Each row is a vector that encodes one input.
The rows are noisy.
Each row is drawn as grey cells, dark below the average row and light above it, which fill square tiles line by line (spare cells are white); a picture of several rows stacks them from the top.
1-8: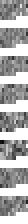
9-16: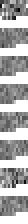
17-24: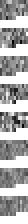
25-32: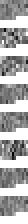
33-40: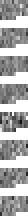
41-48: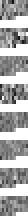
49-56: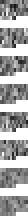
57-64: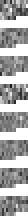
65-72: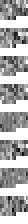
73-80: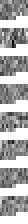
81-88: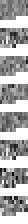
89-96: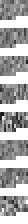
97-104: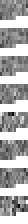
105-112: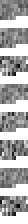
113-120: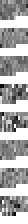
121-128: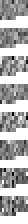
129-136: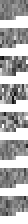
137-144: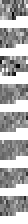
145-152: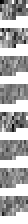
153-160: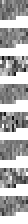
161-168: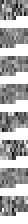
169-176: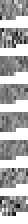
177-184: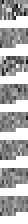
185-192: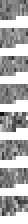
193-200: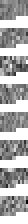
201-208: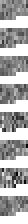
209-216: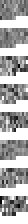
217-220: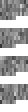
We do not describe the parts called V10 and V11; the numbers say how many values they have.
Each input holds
either a point on a 7-point line, four true/false values and a value of V11, or a value of V10.
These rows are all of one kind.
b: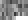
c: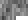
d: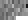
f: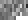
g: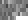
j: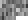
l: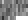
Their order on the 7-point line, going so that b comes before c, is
d, b, g, j, c, l, f.
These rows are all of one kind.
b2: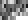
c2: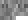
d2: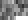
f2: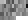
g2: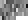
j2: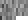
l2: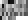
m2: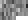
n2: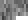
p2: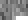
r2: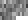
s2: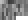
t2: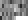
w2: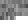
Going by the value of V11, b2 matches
c2, f2, g2 and m2.
